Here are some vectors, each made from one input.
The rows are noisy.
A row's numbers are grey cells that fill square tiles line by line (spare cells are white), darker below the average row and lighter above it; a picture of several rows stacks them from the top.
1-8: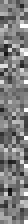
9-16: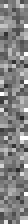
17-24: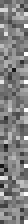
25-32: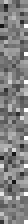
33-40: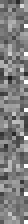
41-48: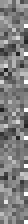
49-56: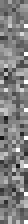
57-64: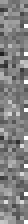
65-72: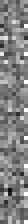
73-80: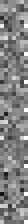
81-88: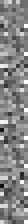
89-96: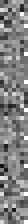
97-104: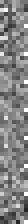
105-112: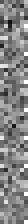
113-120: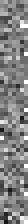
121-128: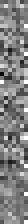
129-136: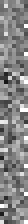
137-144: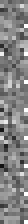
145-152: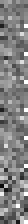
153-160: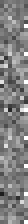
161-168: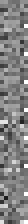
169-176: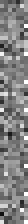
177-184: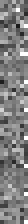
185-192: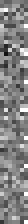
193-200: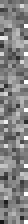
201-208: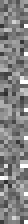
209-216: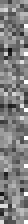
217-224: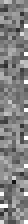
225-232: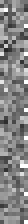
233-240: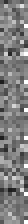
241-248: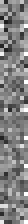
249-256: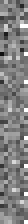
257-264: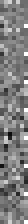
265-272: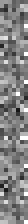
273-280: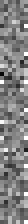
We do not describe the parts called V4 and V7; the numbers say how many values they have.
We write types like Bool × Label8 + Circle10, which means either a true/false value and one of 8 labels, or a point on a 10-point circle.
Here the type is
Bool × Bool × Bool × Bool + Line11 + (Tree9 + V4) × V7.
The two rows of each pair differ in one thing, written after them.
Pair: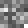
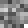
the value of V7
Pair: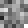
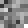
the value of V7
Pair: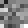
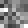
the value of V7
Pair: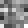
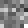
the node of the tree
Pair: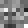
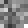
the value of V7
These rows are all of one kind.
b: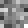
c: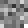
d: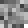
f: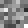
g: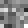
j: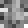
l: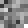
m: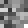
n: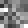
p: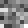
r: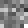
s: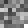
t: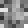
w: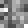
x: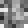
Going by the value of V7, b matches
c, g, p and r.
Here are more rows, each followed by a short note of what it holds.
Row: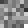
a node of a 9-node tree and a value of V7
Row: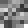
a value of V4 and a value of V7
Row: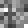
a node of a 9-node tree and a value of V7
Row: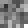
four true/false values
